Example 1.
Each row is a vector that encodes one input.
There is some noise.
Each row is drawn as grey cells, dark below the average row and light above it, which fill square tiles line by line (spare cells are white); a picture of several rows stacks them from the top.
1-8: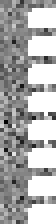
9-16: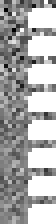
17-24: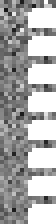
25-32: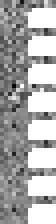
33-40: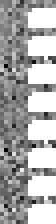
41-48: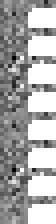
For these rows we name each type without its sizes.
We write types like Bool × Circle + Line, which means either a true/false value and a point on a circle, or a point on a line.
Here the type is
Line.
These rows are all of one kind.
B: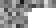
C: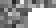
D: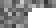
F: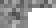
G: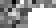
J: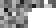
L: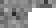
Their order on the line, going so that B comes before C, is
J, B, F, L, D, C, G.
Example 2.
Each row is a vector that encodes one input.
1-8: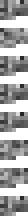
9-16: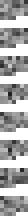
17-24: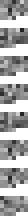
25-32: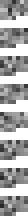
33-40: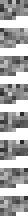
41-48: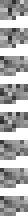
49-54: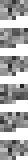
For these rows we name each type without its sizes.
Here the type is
Circle.
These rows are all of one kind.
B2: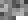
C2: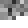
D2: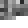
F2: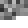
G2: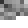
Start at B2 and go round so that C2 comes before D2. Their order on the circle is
B2, C2, G2, D2, F2.
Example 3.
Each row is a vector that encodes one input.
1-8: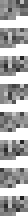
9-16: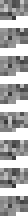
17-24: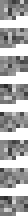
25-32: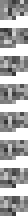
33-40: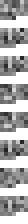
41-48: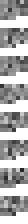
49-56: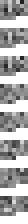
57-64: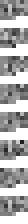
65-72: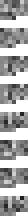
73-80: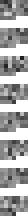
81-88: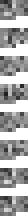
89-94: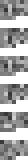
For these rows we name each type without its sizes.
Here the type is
Line.
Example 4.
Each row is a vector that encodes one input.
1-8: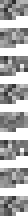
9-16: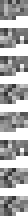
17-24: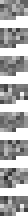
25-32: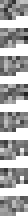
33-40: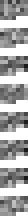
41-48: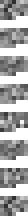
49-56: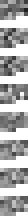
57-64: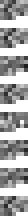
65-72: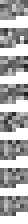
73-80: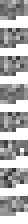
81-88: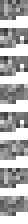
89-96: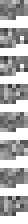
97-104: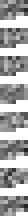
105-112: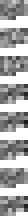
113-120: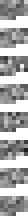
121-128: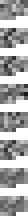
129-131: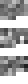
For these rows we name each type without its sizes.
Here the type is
Label.
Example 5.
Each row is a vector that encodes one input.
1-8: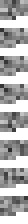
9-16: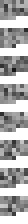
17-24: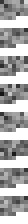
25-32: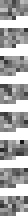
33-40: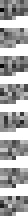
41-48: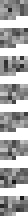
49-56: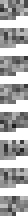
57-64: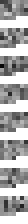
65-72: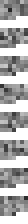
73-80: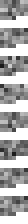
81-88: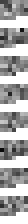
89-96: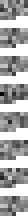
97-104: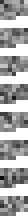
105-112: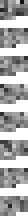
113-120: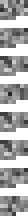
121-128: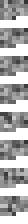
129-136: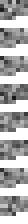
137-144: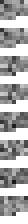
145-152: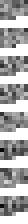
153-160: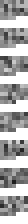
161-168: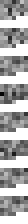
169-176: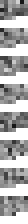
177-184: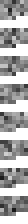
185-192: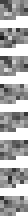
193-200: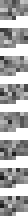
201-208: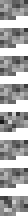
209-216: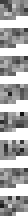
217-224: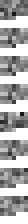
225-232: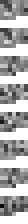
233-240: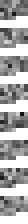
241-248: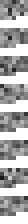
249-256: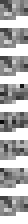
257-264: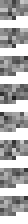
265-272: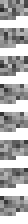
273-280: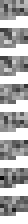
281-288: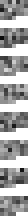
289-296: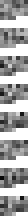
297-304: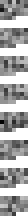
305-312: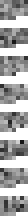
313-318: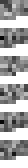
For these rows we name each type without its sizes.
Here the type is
Circle.
